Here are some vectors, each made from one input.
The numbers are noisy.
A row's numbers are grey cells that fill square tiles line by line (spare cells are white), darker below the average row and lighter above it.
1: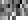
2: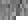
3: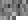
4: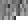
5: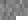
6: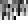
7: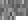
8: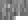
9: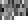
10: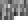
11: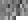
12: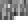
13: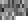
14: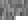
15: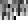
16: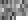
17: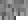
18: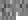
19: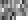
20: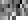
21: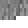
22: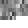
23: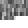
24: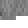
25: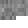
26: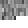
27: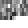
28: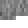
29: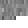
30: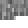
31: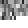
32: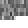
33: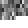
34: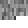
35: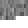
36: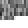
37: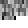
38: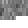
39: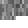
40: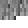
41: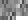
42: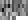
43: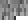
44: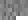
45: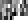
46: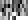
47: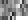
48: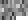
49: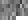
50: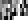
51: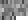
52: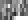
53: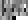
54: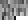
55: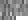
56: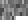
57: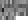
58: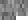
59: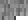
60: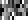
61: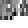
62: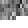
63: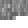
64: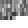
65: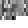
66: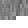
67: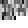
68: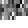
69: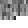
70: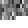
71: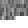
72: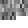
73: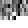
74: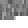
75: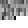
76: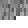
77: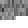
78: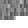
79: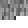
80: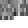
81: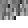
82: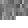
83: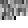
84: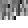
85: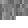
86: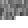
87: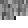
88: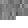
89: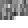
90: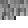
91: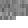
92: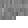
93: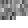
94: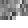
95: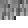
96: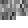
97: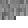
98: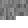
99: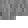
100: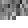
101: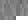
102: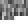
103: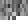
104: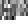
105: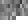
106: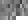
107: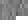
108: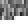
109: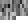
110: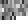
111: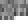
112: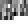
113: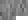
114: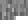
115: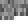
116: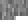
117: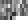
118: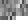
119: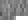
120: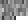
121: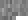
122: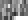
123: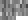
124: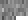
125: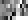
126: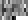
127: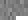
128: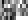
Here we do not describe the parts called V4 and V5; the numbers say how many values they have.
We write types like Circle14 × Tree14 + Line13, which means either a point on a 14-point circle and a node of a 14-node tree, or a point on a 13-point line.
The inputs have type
Bool × (Label6 × V5 + V4) + Unit.
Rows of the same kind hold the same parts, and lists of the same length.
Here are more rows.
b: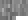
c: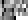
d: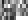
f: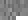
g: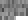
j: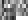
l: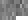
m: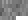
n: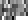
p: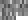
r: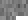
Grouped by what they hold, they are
b, g, l
c, d, j, n
f, m, p, r

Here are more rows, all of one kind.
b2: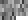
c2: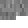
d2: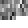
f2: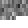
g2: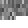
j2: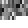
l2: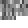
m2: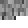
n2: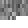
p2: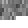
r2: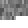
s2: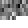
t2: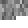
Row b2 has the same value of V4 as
d2, j2, m2 and p2.
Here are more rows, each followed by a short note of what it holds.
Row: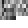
a fixed value
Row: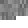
a true/false value and a value of V4
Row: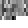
a fixed value
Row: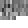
a true/false value and a value of V4
